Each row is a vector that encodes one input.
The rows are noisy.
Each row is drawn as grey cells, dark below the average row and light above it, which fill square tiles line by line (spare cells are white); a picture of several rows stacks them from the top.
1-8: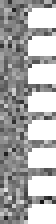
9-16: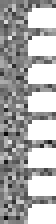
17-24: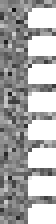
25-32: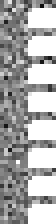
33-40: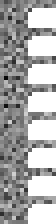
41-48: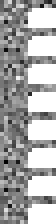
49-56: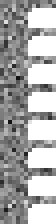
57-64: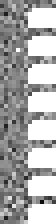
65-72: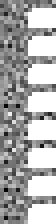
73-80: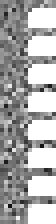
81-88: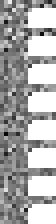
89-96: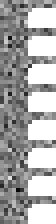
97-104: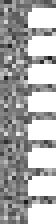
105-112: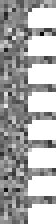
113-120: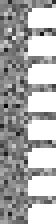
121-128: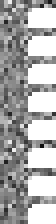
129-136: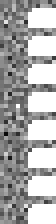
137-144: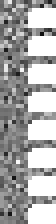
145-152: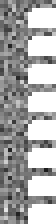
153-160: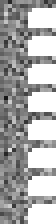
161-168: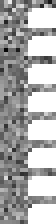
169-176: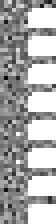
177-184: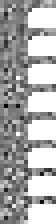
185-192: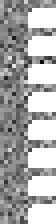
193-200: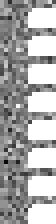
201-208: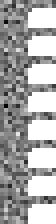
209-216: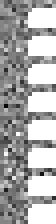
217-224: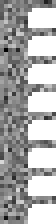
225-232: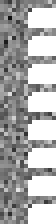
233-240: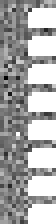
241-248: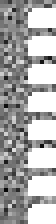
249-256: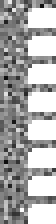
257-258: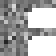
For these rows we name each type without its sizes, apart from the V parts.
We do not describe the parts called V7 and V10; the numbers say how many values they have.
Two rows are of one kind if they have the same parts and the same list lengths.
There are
6 kinds of row.
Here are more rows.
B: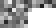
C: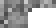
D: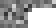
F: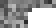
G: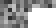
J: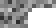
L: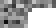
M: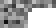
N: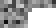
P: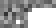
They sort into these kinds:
B
C
D, F, P
G
J
L, M, N

